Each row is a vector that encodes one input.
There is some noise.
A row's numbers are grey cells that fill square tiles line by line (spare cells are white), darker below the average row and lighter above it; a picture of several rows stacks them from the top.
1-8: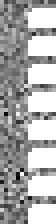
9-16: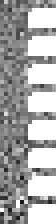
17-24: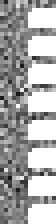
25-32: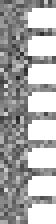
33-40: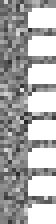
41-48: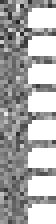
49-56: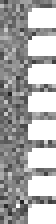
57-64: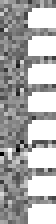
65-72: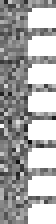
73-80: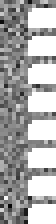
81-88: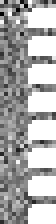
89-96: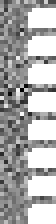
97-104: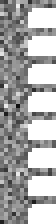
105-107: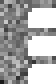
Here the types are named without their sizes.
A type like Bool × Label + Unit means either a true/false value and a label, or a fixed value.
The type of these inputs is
List(Line) + Tree.
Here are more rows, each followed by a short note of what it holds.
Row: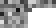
the empty list
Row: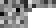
the empty list
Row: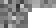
a list of one item
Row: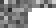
a list of one item
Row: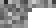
the empty list
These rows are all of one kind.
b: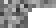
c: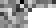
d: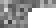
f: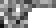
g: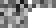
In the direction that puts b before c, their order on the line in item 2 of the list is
d, b, f, c, g.
